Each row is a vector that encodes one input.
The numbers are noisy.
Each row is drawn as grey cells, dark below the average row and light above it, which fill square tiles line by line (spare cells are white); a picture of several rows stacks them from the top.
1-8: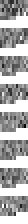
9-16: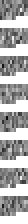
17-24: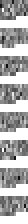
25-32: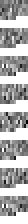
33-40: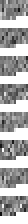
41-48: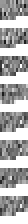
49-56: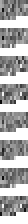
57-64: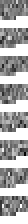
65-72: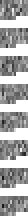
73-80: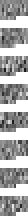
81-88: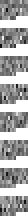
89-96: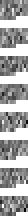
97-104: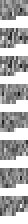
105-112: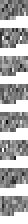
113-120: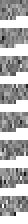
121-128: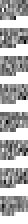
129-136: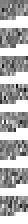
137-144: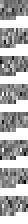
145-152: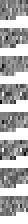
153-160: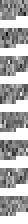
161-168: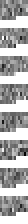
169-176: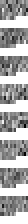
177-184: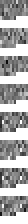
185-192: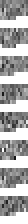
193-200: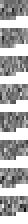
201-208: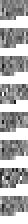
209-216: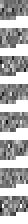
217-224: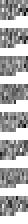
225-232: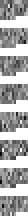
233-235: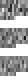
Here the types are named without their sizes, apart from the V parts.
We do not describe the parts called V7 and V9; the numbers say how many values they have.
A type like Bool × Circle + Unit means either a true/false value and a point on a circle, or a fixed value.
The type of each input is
Bool × V9 + Label × V7.
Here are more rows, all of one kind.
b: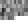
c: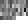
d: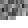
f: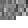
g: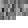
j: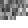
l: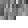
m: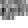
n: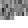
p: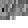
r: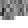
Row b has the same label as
c and f.
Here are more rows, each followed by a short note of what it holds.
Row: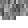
a label and a value of V7
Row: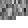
a label and a value of V7
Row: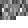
a true/false value and a value of V9
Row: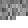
a label and a value of V7
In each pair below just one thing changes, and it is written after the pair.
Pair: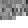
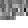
the label
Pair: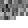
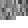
the value of V7
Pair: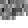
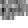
the value of V7
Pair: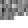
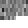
the value of V7
